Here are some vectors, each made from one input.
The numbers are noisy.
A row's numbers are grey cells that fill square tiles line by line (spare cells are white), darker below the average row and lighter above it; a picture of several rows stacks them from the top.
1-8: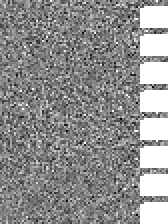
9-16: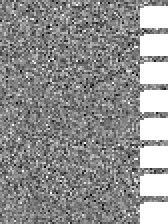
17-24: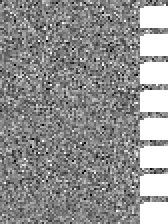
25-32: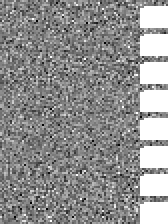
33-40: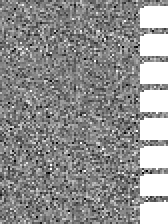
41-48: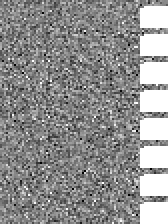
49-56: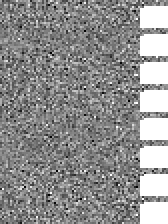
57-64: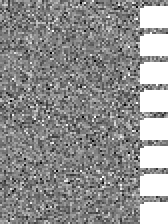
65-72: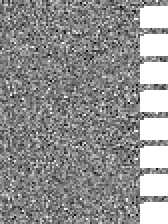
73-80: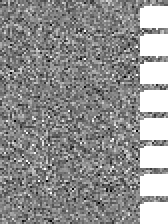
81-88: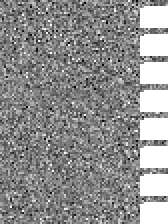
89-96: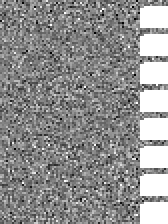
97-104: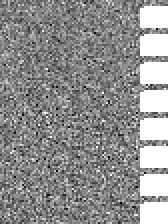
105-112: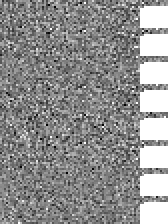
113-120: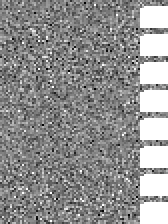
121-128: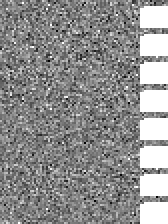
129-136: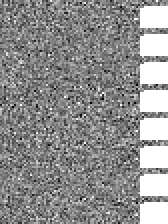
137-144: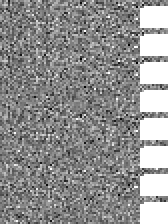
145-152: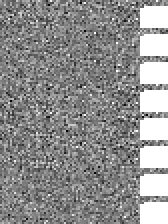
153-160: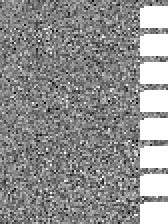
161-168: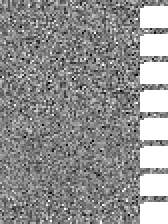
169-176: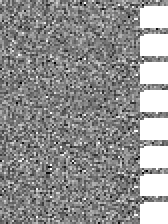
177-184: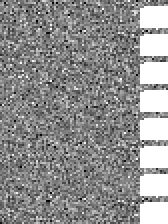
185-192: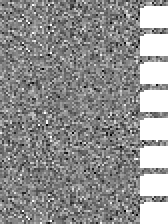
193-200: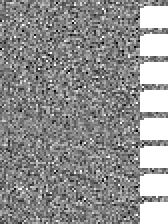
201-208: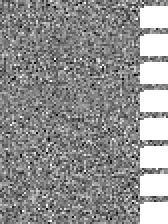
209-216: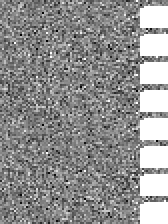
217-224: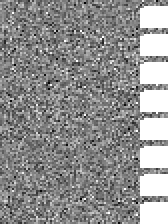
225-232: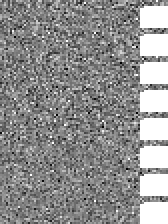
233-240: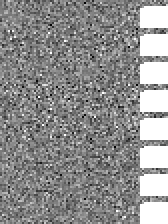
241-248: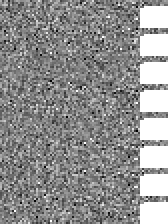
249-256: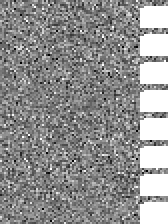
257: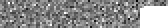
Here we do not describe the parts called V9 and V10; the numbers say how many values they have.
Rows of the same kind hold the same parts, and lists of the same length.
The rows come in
3 kinds.
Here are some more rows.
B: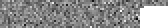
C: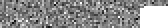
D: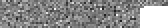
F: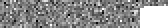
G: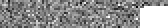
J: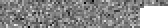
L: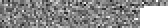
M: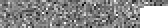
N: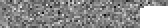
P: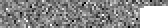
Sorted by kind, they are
B, D, J, N
C, F, M, P
G, L

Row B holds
one of 7 labels and a value of V10.
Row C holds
a point on a 5-point circle, a true/false value and a value of V10.
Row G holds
a value of V9.
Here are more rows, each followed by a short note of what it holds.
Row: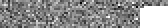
a value of V9
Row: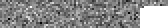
one of 7 labels and a value of V10
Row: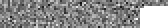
a value of V9
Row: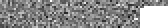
a value of V9
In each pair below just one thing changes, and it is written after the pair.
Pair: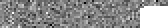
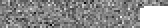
the label
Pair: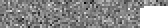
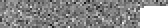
the label
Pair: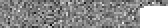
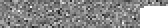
the value of V10
